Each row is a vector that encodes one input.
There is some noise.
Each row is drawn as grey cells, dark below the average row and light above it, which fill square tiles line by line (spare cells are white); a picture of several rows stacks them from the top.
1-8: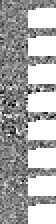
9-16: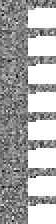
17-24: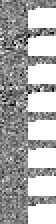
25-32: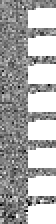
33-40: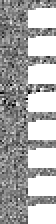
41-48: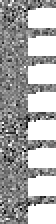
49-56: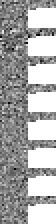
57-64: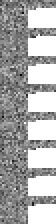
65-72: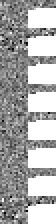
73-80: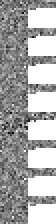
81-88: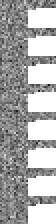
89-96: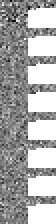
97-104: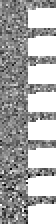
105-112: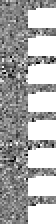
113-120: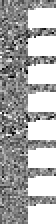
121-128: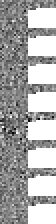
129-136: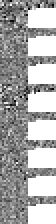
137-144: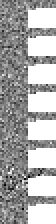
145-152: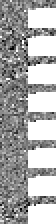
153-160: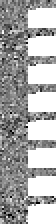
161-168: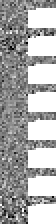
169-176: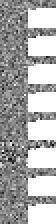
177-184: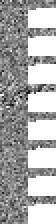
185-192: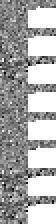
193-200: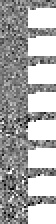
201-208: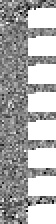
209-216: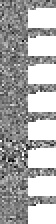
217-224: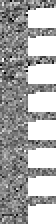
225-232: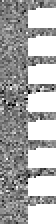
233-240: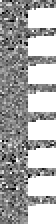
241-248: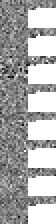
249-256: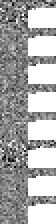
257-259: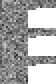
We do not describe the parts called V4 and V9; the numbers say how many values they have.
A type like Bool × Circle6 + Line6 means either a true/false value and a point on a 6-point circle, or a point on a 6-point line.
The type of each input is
((Bool × Bool × Bool + Unit) × V9 + Tree8) × V4.
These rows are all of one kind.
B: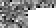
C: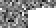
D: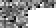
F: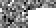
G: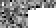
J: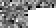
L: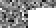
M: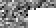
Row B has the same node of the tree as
D and J.
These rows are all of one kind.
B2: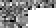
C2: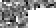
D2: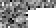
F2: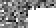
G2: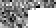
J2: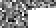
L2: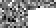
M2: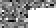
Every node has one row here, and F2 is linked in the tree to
C2 and M2.
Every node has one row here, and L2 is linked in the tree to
J2.
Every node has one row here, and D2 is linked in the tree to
B2, G2 and M2.
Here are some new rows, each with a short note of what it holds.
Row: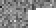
three true/false values, a value of V4 and a value of V9
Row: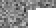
three true/false values, a value of V4 and a value of V9
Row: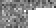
three true/false values, a value of V4 and a value of V9
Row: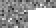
three true/false values, a value of V4 and a value of V9
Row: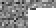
a value of V4 and a value of V9
